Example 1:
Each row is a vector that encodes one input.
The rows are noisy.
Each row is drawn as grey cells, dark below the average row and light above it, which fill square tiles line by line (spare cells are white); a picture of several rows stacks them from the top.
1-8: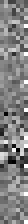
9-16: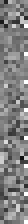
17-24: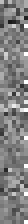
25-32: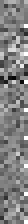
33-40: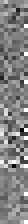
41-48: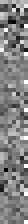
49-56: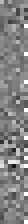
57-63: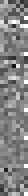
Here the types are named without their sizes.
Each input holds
a list of points on a line.
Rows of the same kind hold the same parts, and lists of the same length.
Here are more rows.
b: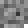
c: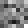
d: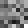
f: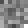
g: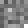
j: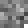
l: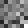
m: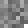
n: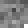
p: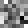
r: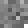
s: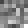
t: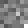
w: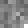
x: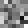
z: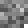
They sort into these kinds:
b, g, m, n, r
c, d, f, l, s, t, w
j, p, x, z

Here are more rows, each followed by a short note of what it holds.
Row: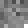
a list of two items
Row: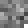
the empty list
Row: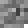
a list of two items
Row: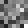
the empty list
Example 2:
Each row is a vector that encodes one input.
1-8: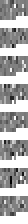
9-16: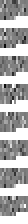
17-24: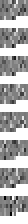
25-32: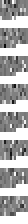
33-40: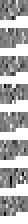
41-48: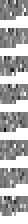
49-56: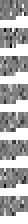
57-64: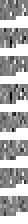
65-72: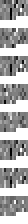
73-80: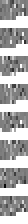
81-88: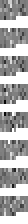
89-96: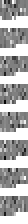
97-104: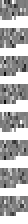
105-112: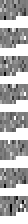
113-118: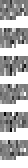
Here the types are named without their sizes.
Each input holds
a point on a line and a true/false value.
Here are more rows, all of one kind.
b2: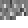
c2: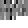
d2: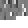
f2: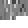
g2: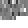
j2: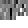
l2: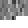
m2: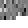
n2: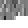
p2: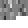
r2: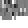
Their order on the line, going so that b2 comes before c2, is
n2, m2, p2, f2, l2, b2, d2, g2, r2, c2, j2.
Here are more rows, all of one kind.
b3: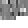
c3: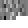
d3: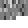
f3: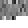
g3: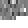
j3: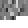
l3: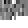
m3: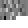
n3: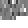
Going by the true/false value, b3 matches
d3 and f3.
